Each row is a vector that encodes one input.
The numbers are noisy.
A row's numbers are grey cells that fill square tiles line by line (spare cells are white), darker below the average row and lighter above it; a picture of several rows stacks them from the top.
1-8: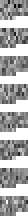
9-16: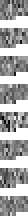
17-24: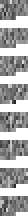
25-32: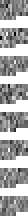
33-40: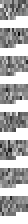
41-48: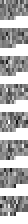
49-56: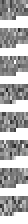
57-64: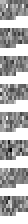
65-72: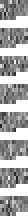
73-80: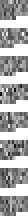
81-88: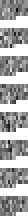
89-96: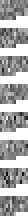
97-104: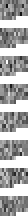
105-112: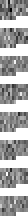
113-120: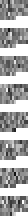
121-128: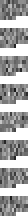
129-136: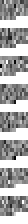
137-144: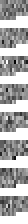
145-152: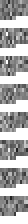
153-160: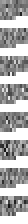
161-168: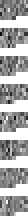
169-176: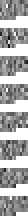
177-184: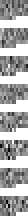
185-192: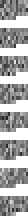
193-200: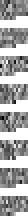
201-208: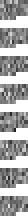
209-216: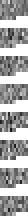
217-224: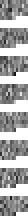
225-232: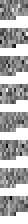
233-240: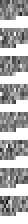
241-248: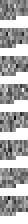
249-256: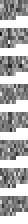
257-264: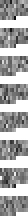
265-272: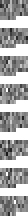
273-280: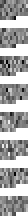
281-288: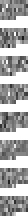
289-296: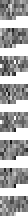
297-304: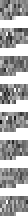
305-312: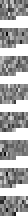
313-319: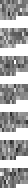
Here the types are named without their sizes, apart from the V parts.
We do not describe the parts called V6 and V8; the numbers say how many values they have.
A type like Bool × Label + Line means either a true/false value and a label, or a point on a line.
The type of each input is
(Bool × V8 + V6) × Line + Label.
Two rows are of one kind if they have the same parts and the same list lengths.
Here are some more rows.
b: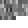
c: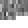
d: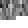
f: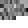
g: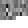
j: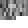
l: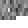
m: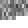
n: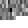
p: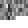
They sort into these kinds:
b, c, m, n, p
d, g, j
f, l

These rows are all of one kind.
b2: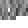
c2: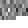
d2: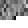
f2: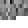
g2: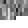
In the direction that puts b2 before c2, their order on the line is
f2, b2, c2, g2, d2.
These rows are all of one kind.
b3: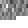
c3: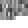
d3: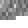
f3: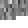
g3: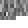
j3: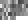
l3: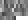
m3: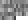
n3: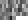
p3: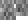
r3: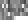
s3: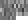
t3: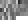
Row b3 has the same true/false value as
c3, n3 and r3.
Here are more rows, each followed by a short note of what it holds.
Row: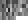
a label
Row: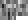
a label
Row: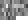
a point on a line, a true/false value and a value of V8
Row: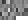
a point on a line and a value of V6
